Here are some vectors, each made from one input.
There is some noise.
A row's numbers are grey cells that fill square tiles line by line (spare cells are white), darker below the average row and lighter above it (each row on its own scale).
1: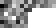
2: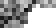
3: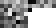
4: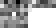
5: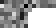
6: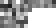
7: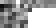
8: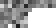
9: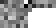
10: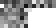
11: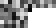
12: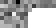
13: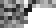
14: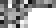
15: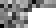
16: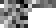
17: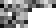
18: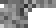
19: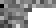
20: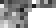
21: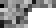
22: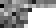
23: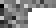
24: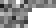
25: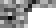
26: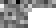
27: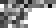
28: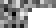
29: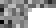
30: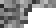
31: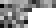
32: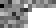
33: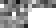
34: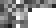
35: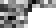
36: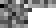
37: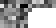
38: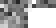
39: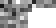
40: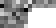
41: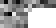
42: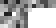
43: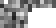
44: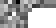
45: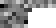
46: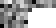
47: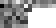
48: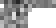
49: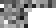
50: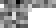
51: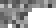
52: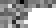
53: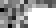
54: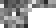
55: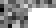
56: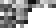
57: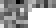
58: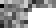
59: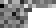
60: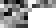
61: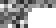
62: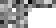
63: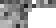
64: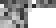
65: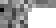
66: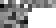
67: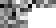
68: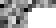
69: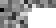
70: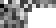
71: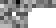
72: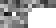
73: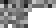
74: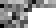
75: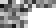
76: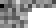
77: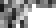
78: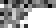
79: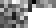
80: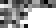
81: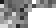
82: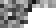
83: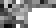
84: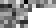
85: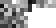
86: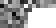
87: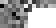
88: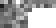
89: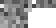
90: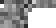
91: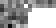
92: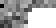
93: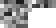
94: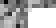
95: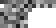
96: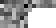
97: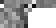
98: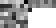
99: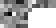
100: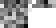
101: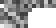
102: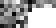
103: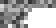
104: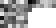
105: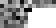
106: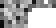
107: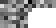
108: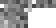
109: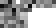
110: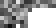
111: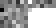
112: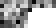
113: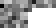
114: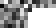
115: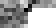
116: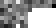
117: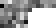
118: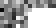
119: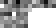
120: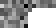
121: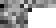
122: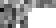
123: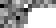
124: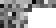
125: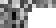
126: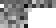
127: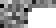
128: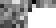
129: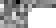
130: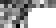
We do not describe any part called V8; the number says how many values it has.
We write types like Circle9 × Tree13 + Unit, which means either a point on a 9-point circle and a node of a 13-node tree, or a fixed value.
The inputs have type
(Line4 + Line5) × V8.
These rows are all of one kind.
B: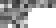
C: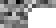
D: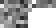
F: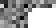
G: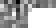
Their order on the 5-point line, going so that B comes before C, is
B, F, D, C, G.
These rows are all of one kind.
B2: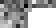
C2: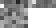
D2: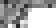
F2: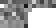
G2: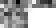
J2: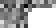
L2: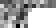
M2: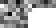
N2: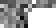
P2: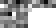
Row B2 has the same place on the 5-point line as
F2 and N2.
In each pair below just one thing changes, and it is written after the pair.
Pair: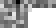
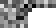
the place on the 5-point line
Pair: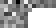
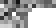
the value of V8
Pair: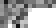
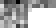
the place on the 5-point line
